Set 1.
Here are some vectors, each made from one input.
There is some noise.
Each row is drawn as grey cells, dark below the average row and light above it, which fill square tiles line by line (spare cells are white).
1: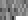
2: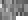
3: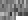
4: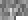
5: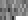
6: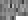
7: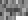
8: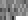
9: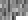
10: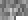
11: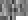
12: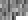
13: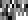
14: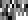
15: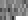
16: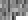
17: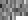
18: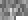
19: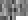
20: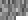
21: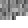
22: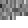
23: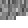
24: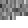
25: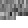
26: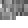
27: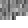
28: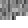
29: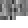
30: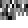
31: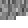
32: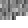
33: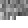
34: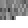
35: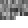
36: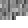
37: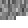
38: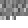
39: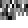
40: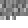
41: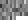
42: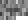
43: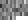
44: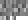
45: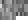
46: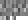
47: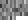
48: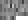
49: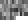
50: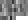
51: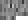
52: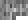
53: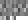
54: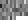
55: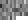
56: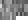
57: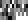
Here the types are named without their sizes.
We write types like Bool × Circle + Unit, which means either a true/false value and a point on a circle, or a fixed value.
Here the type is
Bool × Label + Unit.
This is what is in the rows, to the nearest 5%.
About 10% of them hold a fixed value. The rest hold a label and a true/false value.
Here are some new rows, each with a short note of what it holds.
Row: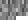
a label and a true/false value
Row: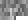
a label and a true/false value
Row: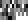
a fixed value
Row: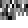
a fixed value
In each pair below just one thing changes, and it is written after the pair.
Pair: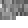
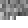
the label
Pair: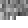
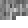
the label
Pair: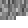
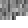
the label
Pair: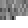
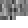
the label
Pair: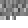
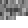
the true/false value
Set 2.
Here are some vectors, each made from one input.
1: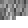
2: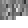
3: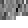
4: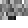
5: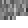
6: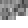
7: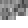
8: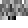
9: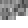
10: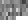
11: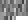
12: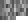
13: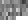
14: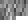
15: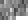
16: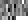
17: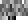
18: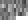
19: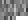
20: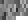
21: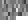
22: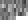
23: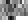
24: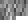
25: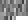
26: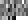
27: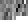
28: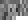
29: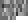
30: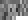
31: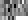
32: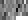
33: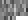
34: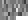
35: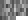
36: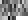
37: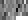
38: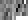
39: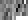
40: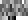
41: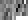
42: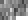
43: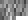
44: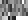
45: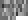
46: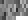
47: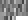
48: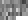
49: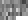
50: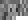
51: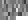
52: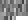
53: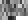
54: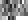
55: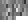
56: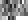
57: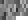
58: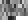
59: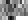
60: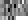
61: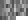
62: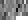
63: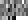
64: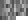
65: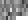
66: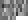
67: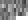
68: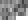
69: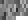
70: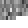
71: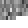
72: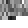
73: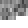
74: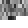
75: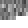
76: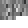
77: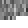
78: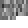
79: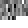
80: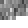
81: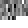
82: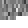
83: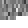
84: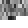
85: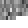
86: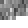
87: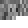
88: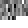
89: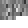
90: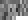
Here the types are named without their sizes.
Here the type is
Bool × Bool × Bool × Bool + Line × Line.
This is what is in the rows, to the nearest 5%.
About 25% of them hold a point on each of two lines. The rest hold four true/false values.
